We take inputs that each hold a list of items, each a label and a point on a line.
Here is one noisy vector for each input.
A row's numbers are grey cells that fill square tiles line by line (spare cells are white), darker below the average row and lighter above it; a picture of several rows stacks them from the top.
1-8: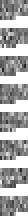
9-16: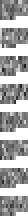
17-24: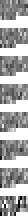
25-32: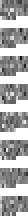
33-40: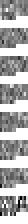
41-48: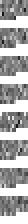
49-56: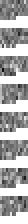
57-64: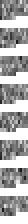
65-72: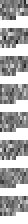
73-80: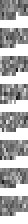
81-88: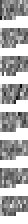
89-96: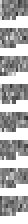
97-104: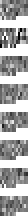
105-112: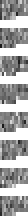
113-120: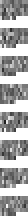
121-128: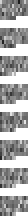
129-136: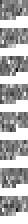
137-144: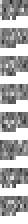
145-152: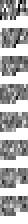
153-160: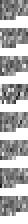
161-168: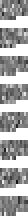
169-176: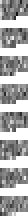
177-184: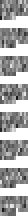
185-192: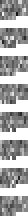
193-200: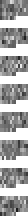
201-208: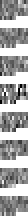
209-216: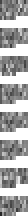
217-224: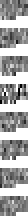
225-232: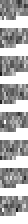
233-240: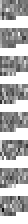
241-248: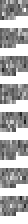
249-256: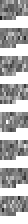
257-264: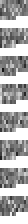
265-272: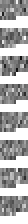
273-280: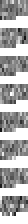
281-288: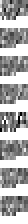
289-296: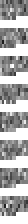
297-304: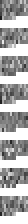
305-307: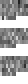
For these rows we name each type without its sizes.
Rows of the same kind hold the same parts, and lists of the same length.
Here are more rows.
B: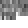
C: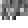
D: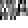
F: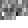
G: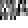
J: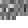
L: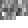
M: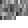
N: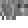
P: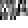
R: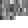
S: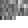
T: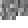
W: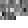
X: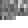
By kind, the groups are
B, C, J, N, T, W
D, G, P
F, L, M, R, S, X

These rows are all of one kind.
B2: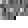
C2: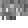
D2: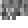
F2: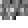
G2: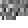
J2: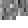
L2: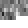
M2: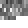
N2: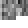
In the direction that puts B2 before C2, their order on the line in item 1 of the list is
F2, D2, J2, G2, B2, N2, C2, L2, M2.
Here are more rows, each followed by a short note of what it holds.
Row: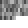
a list of one item
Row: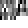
the empty list
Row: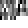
the empty list
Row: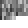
a list of one item
